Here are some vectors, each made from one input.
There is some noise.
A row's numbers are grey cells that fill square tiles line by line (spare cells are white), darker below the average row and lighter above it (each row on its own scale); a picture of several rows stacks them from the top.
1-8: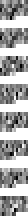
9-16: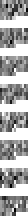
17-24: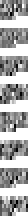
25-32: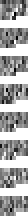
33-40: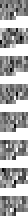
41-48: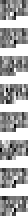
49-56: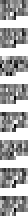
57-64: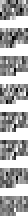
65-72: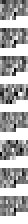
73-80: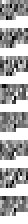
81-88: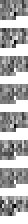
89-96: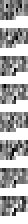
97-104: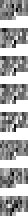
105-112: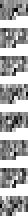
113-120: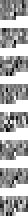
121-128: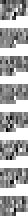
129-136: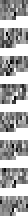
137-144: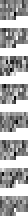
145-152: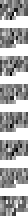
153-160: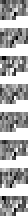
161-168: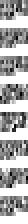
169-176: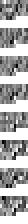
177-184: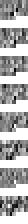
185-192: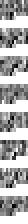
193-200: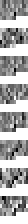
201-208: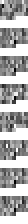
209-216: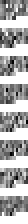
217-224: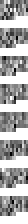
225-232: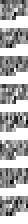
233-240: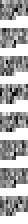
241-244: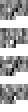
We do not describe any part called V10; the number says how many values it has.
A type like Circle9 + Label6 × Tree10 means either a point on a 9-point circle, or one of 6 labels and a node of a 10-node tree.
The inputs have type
List2(Bool × V10).
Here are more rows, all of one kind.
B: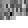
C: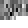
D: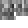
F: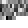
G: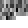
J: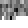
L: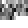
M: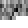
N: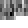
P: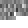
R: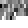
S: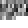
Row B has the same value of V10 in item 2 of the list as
F, R and S.
